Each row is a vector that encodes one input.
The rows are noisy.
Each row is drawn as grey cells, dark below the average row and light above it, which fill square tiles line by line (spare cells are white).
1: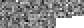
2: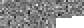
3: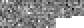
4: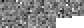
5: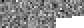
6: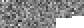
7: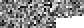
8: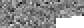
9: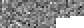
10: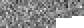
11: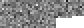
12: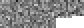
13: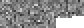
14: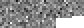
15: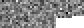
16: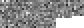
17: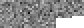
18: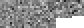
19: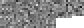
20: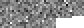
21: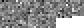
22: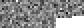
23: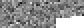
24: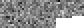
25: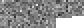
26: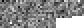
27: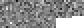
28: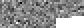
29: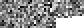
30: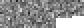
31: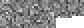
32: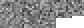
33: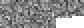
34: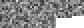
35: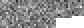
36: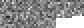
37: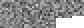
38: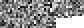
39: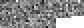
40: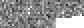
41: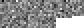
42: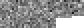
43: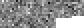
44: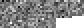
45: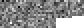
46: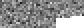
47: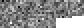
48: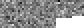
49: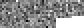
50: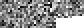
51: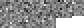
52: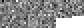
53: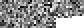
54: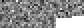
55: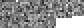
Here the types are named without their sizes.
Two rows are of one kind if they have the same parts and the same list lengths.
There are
3 kinds of row.
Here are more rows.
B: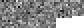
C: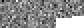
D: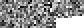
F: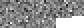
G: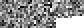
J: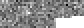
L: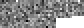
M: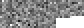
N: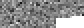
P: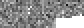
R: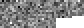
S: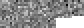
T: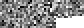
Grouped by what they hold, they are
B, C, L, R
D, G, T
F, J, M, N, P, S

